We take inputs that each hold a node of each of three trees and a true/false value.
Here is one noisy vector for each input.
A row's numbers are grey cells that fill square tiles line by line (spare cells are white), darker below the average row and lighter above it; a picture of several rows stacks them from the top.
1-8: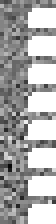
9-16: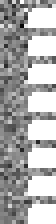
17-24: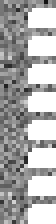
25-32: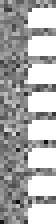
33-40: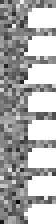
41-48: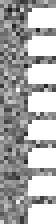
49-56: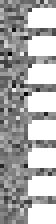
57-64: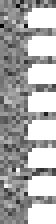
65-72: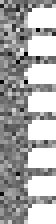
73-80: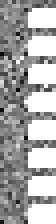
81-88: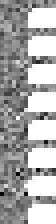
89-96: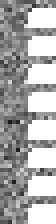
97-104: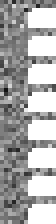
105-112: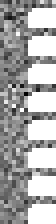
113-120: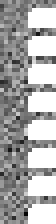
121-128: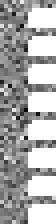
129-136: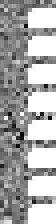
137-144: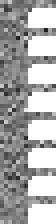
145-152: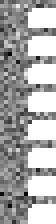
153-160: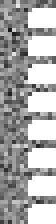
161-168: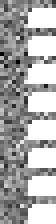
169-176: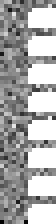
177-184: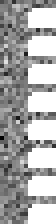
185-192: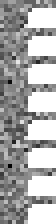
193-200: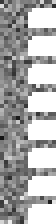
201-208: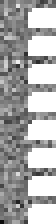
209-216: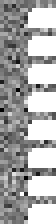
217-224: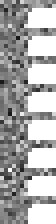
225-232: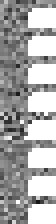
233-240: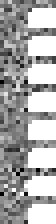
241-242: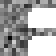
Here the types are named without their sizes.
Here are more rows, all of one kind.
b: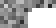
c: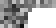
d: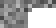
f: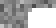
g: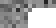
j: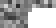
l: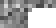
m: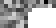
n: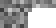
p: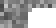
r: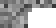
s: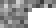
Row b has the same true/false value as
f, g and r.
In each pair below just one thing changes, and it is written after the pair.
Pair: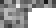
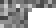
the node of one of the three trees
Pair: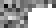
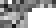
the true/false value
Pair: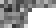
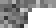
the true/false value
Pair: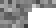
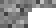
the node of one of the three trees
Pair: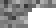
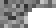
the true/false value
